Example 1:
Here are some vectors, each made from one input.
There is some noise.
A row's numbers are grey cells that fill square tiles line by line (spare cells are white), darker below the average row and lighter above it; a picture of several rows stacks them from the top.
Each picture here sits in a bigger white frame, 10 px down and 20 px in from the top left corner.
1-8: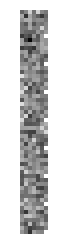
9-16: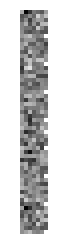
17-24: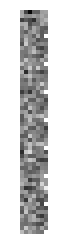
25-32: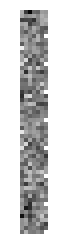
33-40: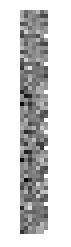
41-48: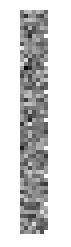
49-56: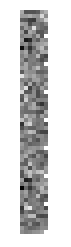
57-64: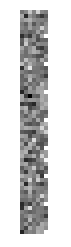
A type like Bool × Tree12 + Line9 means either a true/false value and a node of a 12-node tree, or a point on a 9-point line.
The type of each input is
Bool × Bool × Bool + Line5.
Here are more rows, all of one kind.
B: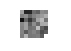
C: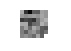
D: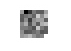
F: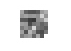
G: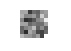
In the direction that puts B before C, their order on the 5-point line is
D, B, C, F, G.
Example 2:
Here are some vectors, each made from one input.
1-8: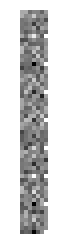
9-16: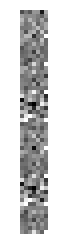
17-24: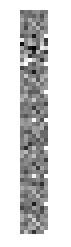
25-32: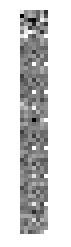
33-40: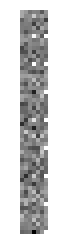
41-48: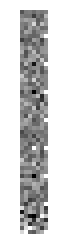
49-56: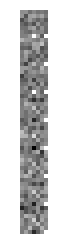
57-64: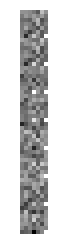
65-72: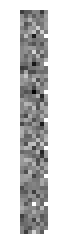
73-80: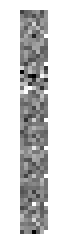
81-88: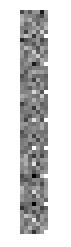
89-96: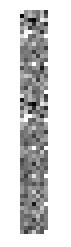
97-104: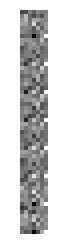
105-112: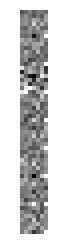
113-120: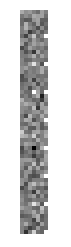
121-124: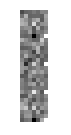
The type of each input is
List2(Line6).
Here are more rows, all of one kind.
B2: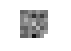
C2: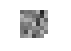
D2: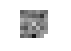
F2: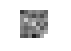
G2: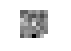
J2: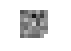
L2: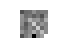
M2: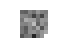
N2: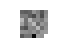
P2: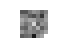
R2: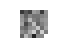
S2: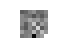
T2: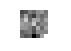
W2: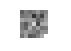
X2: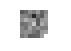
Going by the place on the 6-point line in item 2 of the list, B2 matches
C2, J2, M2 and X2.
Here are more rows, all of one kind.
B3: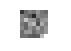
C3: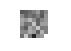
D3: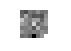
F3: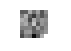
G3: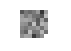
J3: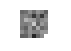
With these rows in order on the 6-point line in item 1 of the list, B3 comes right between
C3 and J3.
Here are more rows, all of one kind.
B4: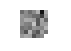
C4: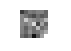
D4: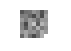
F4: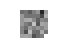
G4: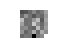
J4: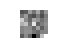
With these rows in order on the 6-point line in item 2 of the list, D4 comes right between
G4 and J4.
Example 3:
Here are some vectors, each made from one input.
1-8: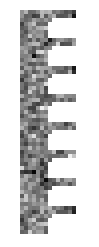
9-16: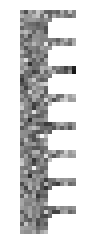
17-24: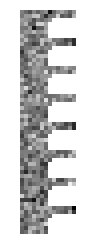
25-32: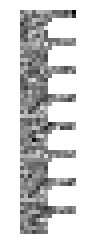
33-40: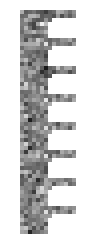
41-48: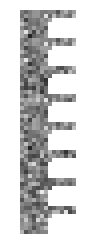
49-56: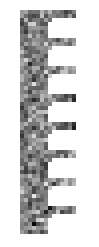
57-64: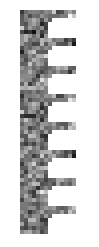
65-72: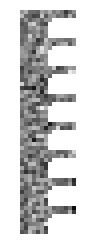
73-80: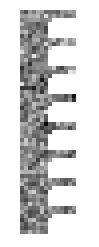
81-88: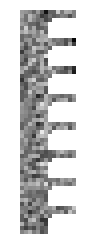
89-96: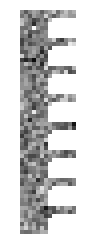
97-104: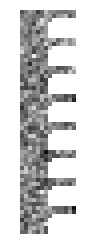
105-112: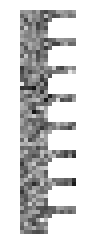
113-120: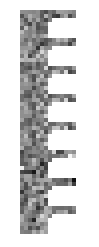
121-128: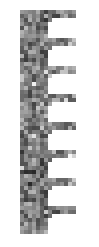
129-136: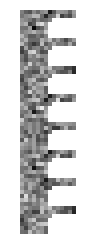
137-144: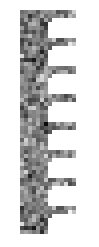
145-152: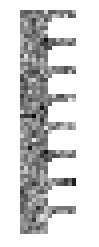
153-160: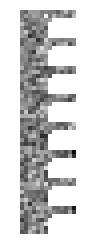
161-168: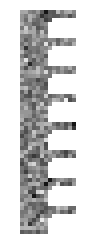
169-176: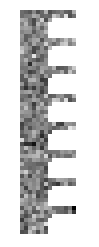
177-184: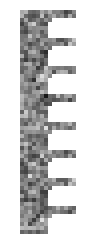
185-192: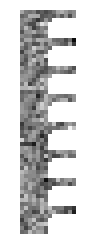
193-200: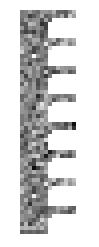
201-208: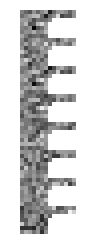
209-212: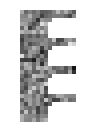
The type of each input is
Circle10 + Line5.
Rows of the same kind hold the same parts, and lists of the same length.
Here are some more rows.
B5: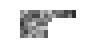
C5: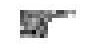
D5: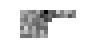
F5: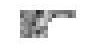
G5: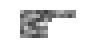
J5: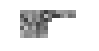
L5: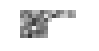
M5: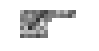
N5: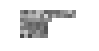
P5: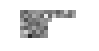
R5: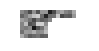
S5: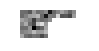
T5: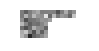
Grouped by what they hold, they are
B5, C5
D5, F5, G5, J5, L5, M5, N5, P5, R5, S5, T5

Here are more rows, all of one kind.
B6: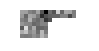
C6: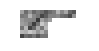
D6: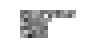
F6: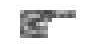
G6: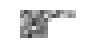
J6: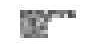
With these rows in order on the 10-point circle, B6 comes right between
C6 and D6.
